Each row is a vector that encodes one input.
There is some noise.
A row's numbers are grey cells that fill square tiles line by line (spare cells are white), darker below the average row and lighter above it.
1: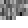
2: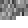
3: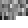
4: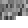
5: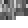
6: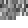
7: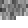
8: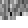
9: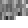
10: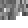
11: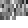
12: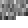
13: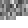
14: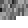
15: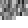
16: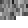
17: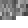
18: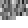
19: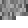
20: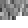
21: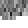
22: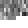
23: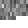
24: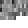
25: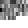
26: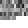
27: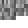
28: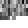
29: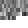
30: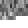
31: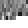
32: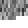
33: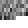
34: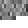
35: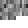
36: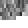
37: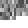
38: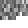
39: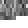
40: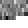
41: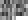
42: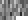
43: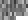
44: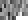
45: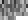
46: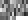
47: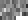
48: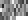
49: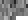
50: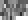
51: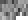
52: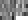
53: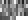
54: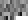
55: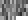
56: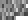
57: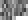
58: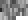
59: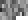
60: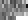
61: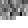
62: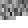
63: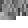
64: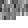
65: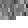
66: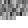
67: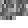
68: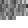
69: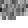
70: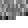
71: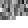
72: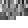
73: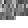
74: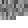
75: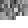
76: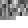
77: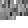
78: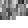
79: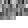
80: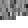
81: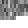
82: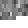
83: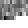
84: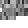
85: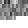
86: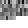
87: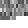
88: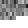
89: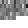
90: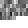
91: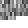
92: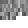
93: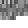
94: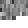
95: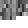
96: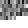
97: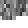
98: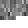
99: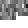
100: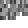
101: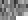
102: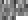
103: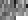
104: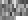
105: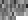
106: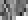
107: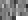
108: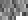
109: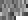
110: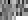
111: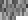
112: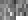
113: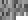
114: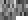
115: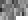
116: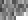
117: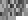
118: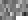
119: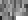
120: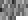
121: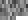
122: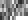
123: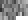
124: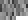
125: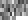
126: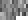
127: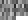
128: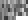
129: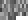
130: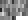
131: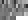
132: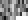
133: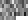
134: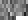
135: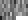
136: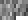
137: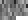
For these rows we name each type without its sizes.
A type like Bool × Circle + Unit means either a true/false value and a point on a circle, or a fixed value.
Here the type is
Circle × (Label + Line).
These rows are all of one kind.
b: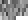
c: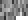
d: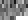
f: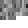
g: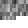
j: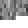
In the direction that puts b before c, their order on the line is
b, c, f, d, g, j.
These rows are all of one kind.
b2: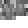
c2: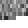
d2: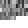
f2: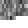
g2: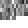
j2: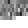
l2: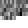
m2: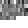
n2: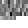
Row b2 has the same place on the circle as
d2, m2 and n2.
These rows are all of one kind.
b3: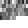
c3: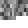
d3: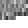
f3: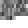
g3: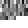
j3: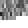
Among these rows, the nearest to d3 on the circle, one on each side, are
f3 and g3.
